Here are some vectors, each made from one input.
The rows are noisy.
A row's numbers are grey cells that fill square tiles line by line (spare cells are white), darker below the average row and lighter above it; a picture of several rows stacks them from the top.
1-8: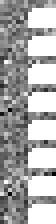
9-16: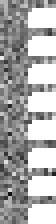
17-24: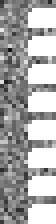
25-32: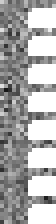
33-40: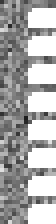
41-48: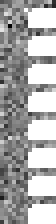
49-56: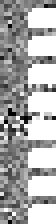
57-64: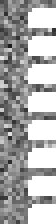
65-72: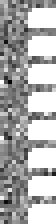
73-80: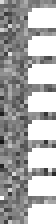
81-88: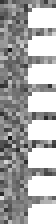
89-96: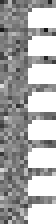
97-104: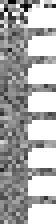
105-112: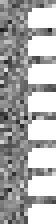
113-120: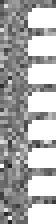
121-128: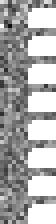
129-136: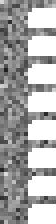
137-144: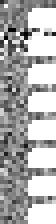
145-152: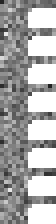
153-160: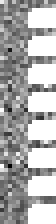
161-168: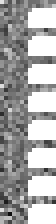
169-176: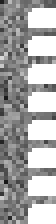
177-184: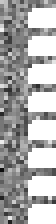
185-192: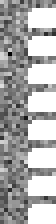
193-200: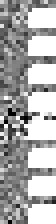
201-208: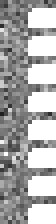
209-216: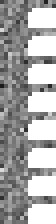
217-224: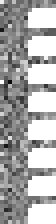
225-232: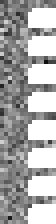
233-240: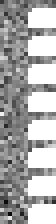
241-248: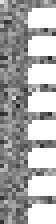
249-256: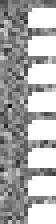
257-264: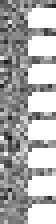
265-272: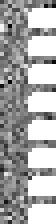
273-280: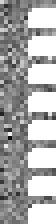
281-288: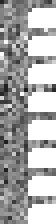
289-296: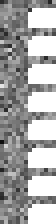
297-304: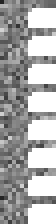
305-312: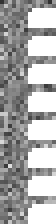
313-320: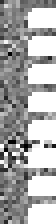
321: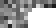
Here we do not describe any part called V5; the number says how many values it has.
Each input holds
a list of up to two items, each a true/false value and a value of V5.
